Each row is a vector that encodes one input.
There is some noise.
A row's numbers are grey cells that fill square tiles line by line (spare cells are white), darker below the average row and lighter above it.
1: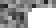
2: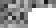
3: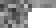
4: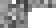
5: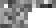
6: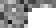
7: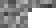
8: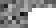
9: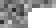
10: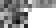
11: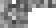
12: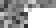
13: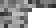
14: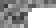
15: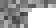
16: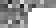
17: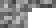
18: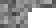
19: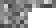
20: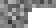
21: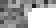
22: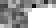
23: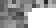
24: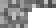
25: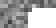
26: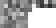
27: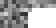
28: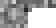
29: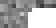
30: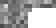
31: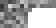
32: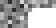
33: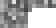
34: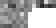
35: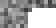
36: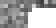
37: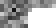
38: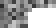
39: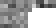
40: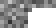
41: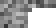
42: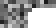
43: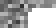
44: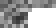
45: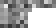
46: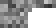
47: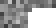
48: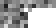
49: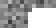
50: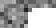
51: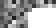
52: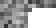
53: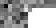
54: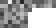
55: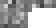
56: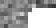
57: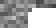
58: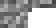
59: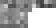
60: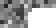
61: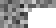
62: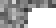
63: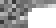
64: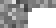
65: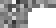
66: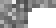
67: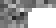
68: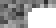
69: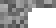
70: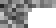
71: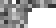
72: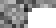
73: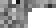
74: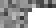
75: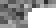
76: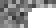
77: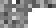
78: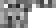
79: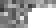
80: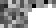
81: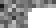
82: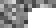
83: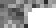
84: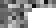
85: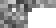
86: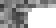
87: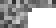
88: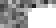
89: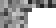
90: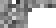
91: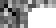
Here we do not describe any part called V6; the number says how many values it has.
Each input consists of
either a point on a 5-point line and a value of V6, or a point on a 9-point line.
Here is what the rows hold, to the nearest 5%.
About 45% of them hold a point on a 5-point line and a value of V6. The rest hold a point on a 9-point line.
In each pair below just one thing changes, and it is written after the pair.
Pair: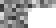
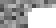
the value of V6
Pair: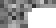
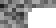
the value of V6
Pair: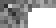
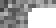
the place on the 5-point line
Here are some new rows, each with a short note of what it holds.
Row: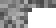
a point on a 9-point line
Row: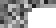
a point on a 5-point line and a value of V6
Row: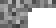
a point on a 9-point line
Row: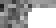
a point on a 5-point line and a value of V6
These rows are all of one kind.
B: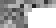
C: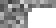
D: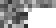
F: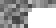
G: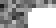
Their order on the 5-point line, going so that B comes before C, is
B, C, F, G, D.
